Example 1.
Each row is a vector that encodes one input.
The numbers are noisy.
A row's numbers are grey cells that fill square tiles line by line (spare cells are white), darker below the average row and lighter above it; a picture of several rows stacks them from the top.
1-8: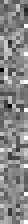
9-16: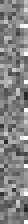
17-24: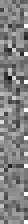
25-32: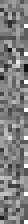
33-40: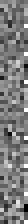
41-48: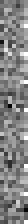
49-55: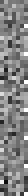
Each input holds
a point on a 10-point circle.
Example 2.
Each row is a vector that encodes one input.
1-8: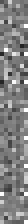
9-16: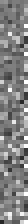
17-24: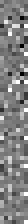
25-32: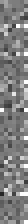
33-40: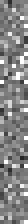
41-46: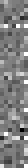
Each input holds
one of 5 labels.
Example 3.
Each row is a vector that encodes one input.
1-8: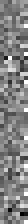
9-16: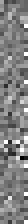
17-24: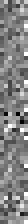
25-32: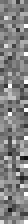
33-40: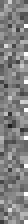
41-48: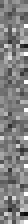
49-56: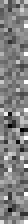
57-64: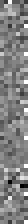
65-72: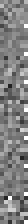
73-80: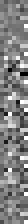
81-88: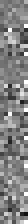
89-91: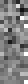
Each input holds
a node of a 13-node tree.
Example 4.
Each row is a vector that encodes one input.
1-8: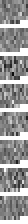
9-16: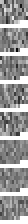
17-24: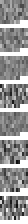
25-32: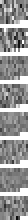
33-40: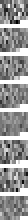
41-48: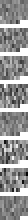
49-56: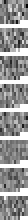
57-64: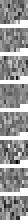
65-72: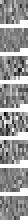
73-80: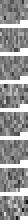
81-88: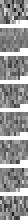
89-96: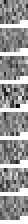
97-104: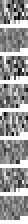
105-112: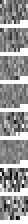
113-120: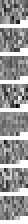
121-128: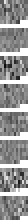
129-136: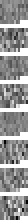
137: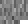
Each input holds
five true/false values.
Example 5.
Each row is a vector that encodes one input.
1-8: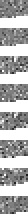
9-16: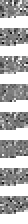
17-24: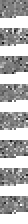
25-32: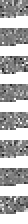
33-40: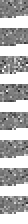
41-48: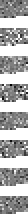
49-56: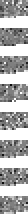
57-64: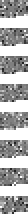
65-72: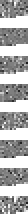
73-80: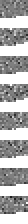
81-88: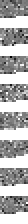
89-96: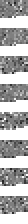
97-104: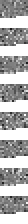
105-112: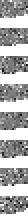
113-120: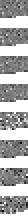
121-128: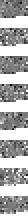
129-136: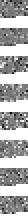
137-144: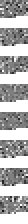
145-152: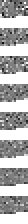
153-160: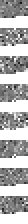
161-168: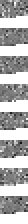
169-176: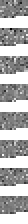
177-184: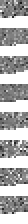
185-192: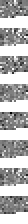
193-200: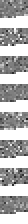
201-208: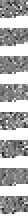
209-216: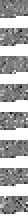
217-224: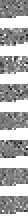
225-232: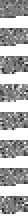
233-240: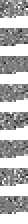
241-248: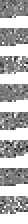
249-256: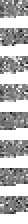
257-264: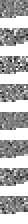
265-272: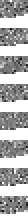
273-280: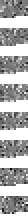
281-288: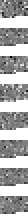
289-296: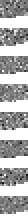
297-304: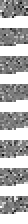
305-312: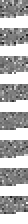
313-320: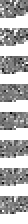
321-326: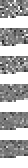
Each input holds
a point on a 6-point line.
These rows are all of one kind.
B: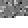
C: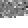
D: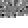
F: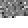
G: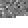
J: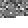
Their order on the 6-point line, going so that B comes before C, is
F, B, J, G, C, D.
